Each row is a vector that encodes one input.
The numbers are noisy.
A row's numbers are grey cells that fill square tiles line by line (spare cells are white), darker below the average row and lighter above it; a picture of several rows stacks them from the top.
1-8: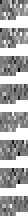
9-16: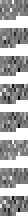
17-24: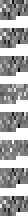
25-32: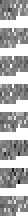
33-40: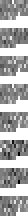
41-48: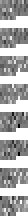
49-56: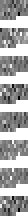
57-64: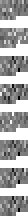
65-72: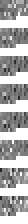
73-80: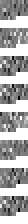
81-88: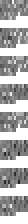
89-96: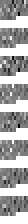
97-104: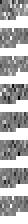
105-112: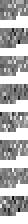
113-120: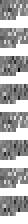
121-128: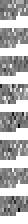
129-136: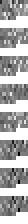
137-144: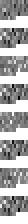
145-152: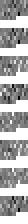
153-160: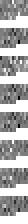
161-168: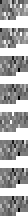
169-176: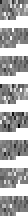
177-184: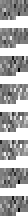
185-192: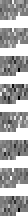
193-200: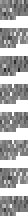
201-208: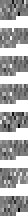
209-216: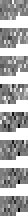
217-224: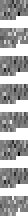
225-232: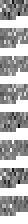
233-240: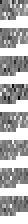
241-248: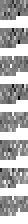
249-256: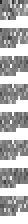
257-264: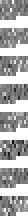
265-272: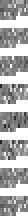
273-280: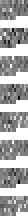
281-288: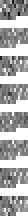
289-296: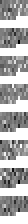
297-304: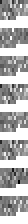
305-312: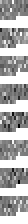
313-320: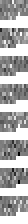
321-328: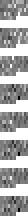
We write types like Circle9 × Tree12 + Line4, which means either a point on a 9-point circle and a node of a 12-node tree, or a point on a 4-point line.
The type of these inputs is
Line10.
